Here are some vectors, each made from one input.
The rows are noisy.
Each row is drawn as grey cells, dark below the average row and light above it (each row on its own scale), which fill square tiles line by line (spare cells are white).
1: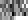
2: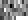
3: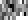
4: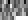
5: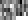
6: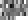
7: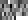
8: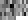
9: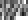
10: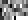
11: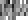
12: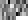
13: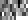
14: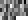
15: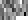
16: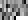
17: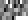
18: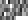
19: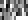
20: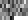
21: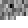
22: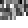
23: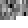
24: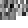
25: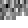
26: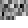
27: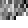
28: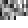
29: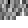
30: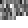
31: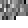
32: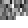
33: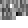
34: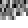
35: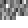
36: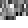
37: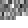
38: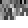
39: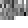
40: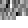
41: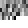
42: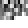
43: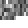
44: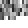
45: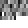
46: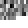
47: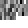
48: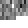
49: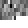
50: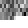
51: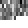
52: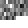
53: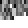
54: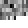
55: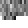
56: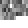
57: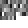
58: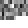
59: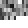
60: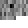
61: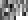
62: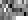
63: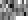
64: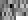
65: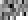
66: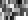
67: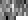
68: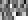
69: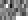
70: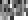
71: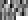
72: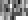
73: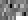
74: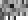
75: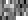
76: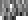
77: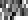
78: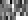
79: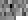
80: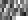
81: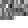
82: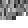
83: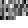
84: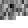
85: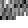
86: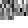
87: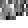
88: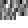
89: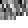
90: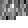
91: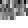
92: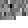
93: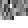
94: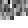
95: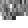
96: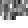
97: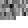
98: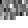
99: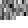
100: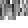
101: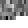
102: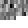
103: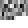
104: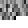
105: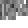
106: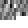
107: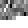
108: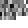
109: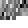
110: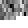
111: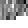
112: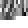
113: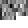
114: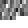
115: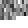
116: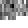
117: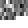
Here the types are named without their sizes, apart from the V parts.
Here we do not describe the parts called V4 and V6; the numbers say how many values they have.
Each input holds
a true/false value and a value of V4, together with either a point on a line, or a value of V6.
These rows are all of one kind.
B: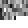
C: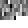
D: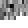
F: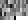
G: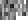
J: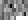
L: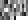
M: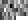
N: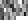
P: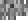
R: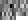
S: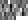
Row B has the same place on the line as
F, G and P.
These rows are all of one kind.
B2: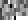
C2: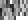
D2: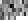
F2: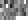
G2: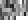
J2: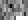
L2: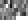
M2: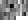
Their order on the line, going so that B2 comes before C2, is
B2, C2, G2, M2, D2, J2, L2, F2.
